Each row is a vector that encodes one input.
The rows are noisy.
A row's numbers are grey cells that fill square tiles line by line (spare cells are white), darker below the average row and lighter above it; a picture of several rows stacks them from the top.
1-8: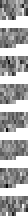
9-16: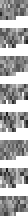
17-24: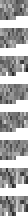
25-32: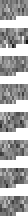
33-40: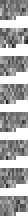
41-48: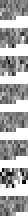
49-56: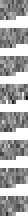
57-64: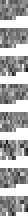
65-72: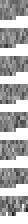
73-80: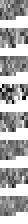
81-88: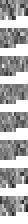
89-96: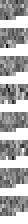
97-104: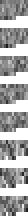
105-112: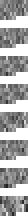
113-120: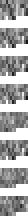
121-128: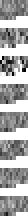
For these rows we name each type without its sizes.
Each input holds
a list of items, each a point on each of two lines.
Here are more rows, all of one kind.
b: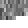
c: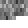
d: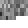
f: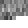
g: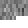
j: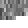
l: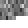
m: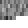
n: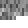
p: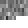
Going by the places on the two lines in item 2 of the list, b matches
d, j and m.
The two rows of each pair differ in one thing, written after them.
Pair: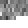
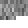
the place on one of the two lines in item 1 of the list
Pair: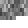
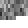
the place on one of the two lines in item 2 of the list
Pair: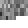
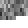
the place on one of the two lines in item 1 of the list
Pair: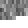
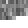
the place on one of the two lines in item 2 of the list
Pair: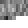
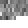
the place on one of the two lines in item 1 of the list
